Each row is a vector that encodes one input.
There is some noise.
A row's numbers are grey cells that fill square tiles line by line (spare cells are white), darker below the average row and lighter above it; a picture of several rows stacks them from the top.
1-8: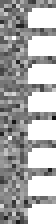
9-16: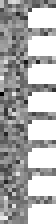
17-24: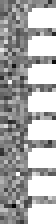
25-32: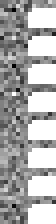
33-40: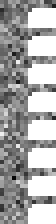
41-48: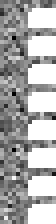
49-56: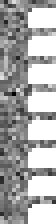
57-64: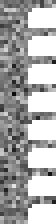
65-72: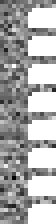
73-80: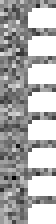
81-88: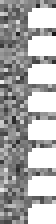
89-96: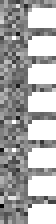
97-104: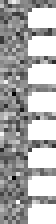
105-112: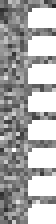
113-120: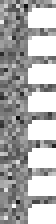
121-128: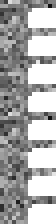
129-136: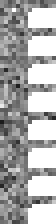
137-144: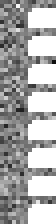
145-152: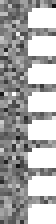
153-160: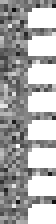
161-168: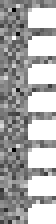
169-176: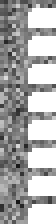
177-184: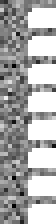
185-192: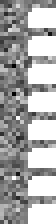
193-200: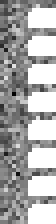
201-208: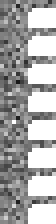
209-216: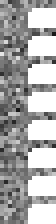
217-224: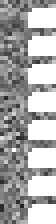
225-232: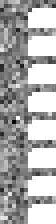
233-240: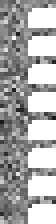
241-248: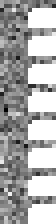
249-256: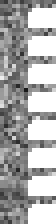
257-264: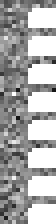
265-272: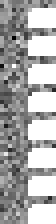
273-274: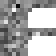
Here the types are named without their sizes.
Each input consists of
a point on a circle, together with either a label, or a point on a line.
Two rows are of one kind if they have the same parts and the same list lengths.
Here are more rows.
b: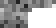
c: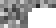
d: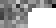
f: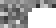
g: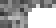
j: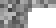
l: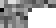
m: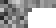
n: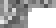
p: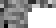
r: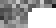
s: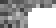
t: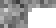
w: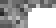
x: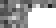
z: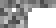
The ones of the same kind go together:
b, c, f, j, n, t
d, g, l, m, p, r, s, w, x, z

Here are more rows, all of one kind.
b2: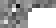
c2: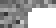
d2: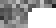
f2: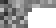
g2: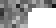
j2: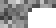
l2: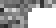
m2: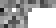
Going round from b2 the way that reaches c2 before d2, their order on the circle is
b2, m2, c2, l2, f2, j2, d2, g2.
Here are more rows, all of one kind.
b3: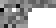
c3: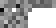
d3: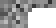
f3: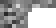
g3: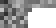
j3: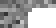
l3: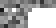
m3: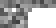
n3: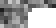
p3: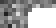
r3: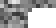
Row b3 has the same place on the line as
c3 and l3.
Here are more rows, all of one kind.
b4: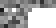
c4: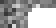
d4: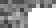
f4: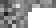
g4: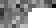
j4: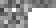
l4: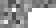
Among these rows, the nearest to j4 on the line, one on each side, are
b4 and l4.
